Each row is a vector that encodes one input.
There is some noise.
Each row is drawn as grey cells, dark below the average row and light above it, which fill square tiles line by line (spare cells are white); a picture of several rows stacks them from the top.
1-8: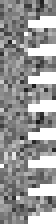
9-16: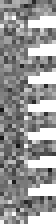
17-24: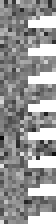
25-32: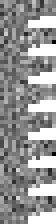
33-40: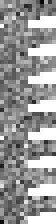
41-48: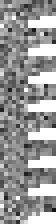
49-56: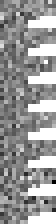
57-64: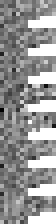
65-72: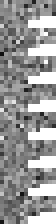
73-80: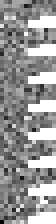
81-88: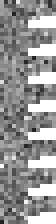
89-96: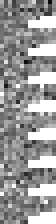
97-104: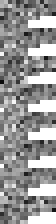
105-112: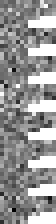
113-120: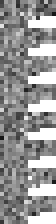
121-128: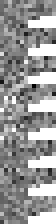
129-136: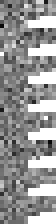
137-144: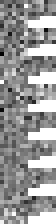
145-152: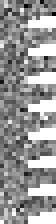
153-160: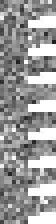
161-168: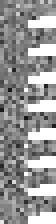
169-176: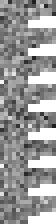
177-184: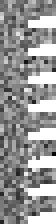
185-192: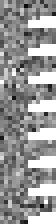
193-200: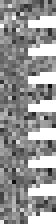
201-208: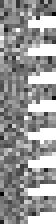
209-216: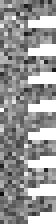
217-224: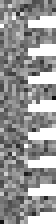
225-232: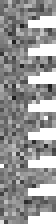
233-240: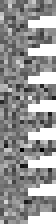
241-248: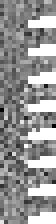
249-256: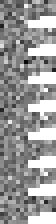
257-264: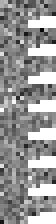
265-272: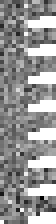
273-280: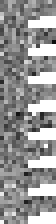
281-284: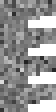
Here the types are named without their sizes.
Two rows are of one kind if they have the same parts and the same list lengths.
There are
2 kinds of row.
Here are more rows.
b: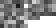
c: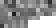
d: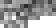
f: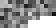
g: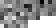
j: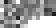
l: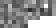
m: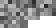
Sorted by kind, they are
b, c, d, f, g, l, m
j

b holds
a node of a tree.
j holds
a fixed value.
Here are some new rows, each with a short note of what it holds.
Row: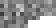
a node of a tree
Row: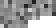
a node of a tree
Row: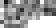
a fixed value
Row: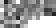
a fixed value
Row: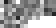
a fixed value
